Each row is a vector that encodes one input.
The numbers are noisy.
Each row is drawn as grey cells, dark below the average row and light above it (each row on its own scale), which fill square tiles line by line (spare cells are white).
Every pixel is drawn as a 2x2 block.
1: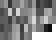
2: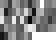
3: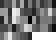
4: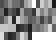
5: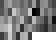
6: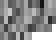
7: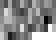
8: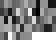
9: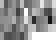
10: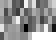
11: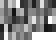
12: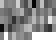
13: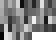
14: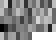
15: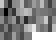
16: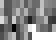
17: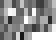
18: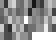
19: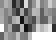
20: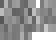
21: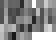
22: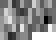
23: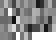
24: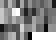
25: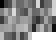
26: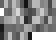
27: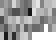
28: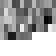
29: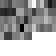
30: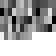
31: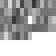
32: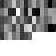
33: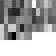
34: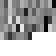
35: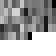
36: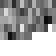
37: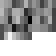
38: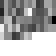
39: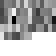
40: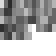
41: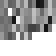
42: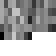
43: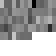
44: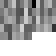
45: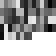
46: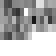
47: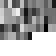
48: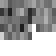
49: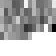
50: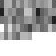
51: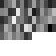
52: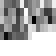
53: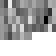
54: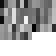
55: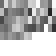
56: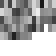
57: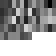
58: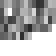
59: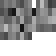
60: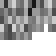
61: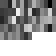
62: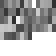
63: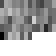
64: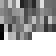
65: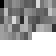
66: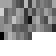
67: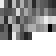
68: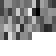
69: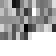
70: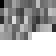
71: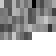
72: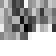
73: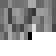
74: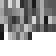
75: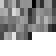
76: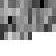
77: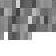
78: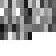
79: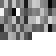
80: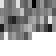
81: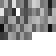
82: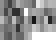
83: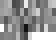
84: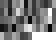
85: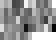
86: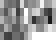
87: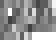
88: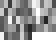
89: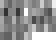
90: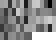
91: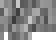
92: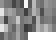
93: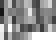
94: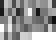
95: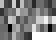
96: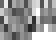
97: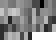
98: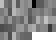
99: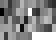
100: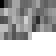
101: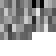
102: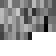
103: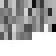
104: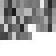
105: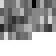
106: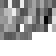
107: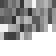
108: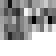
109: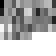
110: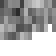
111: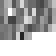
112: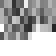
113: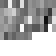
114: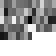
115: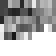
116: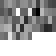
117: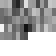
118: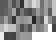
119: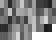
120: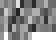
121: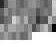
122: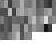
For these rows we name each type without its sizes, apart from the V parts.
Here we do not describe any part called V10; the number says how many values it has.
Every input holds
a value of V10, together with either a point on a circle, or a label.
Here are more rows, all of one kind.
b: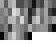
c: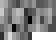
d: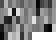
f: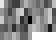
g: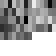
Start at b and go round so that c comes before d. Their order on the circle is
b, c, f, g, d.
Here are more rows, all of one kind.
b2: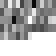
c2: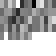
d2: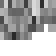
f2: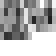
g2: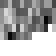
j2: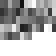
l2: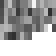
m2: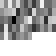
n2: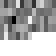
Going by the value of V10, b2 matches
c2, m2 and n2.
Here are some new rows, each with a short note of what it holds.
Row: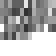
a label and a value of V10
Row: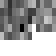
a point on a circle and a value of V10
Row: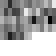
a label and a value of V10
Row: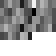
a point on a circle and a value of V10
